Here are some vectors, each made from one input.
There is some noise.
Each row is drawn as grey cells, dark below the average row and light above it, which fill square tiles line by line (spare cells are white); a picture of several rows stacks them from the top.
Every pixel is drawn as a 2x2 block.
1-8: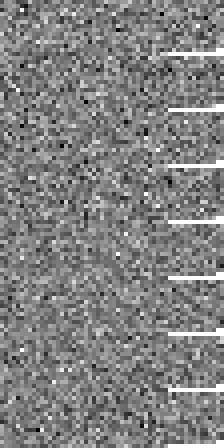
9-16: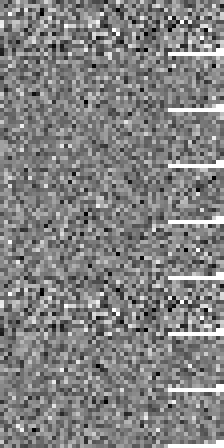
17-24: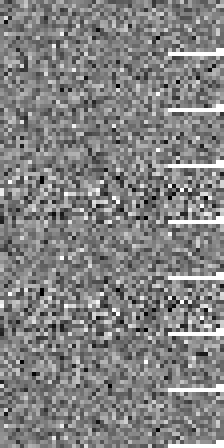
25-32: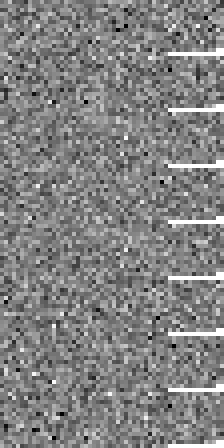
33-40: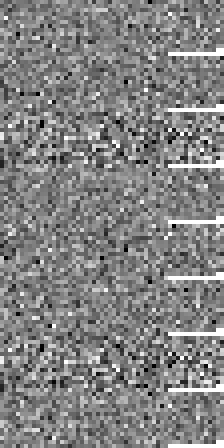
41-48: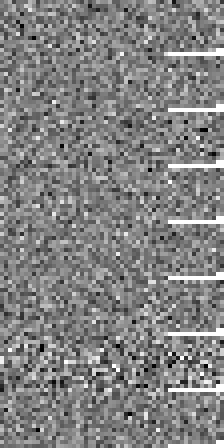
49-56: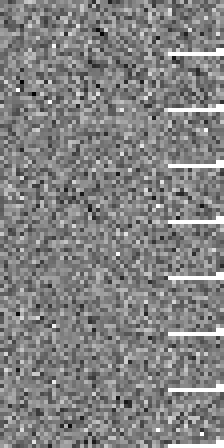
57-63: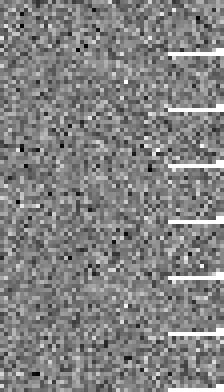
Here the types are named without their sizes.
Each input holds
a list of items, each a point on each of two lines.
